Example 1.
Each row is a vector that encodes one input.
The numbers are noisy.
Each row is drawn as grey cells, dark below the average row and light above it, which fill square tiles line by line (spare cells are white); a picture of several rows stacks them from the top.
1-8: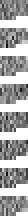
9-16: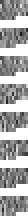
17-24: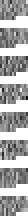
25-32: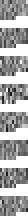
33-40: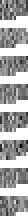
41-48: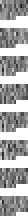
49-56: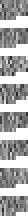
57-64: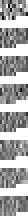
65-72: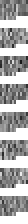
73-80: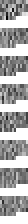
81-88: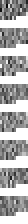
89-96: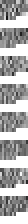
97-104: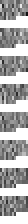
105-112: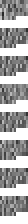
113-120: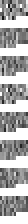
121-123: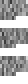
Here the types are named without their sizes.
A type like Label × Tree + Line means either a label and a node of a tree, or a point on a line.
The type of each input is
Circle.
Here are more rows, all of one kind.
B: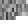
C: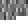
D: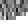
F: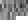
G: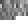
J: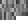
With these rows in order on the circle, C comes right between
F and J.
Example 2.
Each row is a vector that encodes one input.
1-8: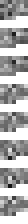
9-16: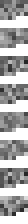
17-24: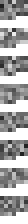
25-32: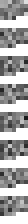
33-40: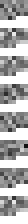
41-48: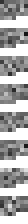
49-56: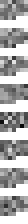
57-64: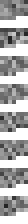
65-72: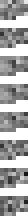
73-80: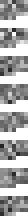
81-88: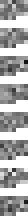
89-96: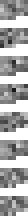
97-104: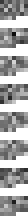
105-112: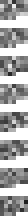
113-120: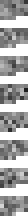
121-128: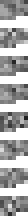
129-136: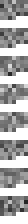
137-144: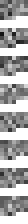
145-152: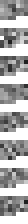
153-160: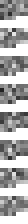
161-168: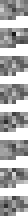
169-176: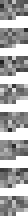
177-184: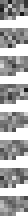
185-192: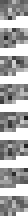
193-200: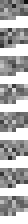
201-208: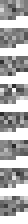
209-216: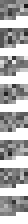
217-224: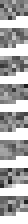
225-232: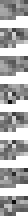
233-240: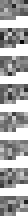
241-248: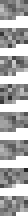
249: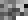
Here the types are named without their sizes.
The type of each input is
Line.
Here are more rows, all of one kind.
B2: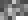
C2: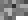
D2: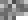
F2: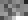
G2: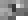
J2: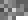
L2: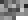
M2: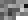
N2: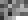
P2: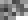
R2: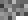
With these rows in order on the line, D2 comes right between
J2 and P2.
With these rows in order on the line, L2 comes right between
J2 and M2.
